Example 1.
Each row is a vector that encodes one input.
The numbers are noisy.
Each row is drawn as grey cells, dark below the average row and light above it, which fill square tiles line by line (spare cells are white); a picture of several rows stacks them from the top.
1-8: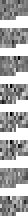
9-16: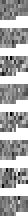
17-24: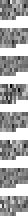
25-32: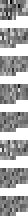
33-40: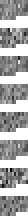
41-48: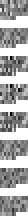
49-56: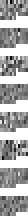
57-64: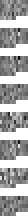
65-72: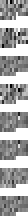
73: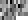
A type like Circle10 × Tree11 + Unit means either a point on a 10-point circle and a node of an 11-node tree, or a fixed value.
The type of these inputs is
Bool × (Tree10 + Unit).
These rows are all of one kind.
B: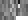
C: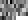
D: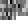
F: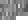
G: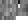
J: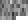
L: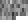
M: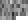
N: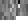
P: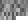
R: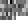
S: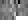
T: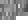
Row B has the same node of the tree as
C and N.
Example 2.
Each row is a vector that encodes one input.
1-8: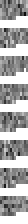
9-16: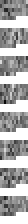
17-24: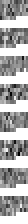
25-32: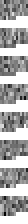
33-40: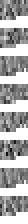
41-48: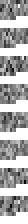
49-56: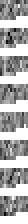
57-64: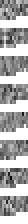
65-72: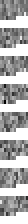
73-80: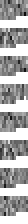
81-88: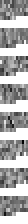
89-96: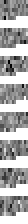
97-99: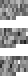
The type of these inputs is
Tree7 + Tree10.
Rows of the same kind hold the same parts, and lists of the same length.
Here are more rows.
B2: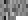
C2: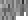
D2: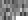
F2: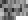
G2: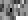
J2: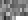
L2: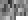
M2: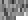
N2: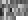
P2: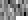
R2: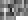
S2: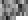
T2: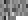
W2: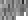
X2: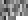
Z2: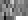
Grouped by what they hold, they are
B2, C2, D2, F2, J2, L2, M2, P2, S2, T2, W2, X2, Z2
G2, N2, R2

